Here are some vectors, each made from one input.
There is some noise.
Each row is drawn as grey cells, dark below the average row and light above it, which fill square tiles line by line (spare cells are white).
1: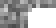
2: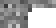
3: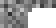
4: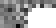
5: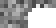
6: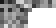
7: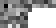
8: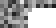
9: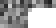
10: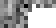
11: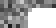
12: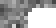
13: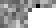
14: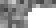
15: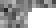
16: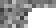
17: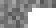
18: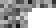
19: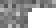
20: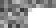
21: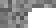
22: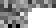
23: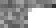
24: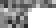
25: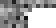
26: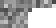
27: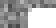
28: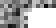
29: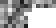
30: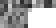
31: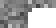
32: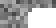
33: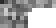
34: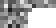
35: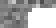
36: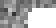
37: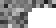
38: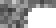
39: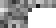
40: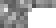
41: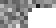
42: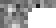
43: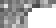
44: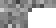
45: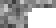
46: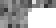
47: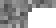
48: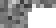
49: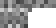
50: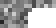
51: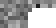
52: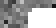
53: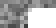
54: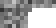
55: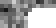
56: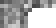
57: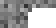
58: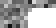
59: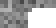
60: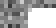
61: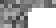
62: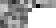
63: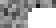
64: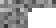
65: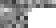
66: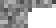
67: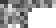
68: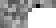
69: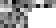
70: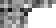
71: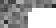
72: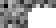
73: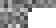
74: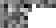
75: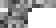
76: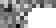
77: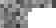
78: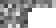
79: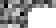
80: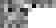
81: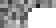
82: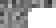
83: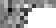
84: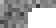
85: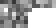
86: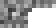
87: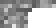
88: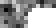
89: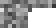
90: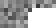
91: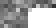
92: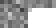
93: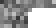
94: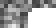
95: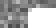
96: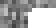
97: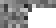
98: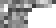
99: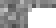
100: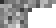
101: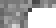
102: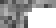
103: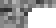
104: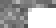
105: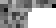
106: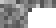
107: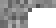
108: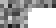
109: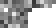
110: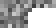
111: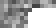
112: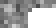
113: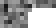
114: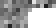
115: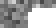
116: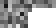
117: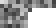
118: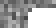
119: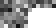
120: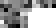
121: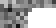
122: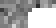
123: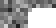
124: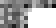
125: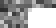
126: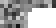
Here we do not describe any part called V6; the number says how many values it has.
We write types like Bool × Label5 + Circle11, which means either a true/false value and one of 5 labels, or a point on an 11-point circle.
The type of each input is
Bool × Bool × Bool × V6 + List2(Line5).
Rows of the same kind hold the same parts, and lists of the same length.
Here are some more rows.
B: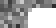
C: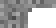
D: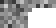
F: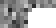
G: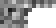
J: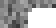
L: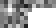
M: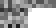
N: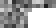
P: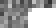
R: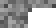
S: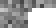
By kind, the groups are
B, M
C, G, L, R, S
D, F, J
N, P

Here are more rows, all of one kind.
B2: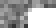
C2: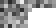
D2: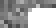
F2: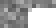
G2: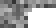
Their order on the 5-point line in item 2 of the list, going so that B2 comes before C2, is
B2, G2, C2, F2, D2.
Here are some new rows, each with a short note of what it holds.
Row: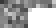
a list of two items
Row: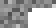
three true/false values and a value of V6
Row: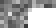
a list of two items
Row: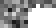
a list of one item
